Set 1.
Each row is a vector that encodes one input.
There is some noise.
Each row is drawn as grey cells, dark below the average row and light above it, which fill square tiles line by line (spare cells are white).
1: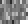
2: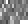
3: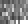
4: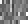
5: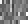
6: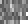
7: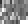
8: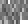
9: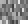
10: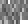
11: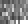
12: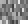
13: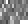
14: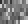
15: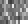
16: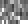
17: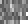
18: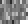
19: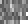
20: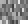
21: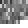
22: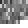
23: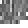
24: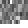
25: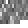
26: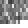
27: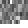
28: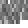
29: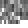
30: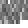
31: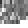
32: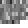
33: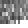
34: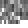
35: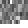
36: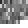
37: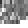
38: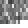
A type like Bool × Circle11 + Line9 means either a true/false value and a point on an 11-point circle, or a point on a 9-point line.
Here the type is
Bool × Circle6.
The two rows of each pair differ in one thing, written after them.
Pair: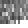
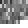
the true/false value
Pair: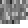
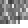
the true/false value
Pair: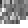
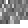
the true/false value
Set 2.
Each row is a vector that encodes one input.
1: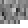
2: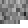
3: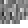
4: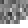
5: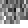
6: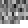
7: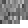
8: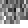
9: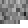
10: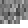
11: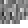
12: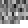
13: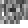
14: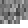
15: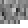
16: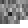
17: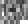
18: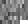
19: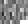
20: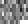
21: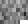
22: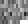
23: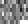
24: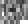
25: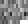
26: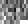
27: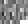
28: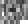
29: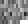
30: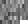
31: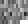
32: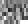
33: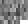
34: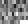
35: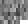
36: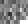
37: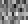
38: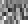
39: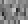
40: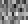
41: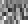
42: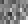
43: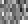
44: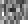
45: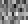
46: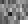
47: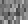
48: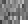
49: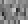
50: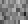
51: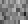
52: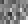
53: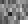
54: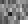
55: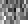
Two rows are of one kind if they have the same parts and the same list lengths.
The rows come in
2 kinds.
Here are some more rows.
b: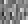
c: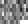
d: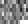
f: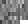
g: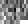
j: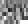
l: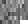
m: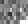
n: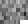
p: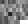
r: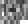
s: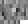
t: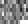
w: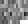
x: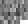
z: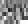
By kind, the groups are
b, f, l, m, n, p, s, w, x
c, d, g, j, r, t, z

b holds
three true/false values.
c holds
a point on a 5-point line.
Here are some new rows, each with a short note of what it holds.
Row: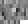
three true/false values
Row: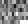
a point on a 5-point line
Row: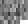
three true/false values
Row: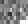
three true/false values
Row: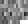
three true/false values
